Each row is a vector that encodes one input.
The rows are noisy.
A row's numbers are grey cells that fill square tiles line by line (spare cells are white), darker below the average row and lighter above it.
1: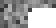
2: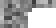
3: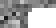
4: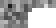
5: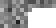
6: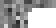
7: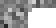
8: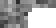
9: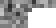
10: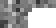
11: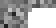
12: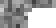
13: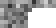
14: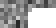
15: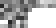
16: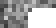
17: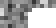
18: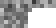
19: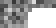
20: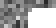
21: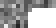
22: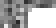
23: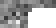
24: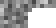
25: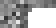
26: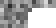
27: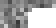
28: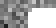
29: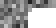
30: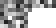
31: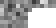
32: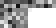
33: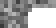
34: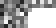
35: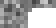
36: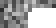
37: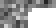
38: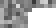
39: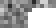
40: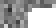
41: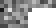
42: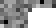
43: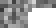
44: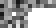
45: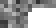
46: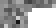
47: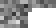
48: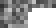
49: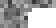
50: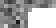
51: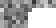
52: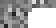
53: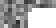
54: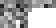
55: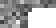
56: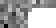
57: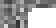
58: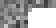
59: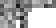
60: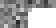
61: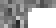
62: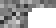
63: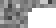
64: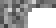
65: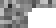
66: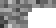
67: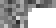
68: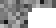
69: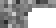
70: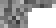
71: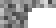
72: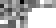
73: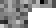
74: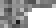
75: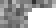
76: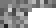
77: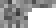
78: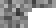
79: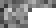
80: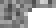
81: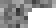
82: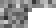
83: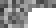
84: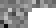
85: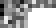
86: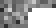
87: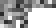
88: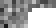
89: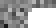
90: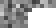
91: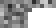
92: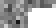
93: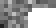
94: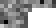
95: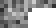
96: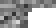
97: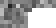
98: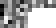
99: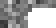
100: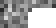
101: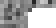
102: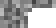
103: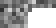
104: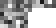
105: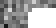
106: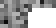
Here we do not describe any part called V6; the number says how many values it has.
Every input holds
a true/false value, together with either a point on a 7-point line, or a value of V6.
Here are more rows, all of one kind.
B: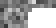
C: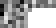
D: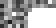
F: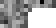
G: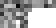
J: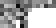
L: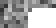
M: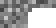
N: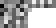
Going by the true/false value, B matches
F, L and M.
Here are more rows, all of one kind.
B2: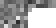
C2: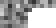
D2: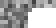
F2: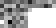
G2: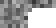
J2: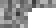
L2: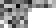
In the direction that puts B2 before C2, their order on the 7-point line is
B2, L2, F2, G2, J2, C2, D2.
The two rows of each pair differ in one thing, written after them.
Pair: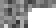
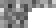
the place on the 7-point line
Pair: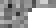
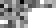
the true/false value
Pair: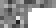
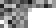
the true/false value
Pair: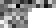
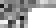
the place on the 7-point line
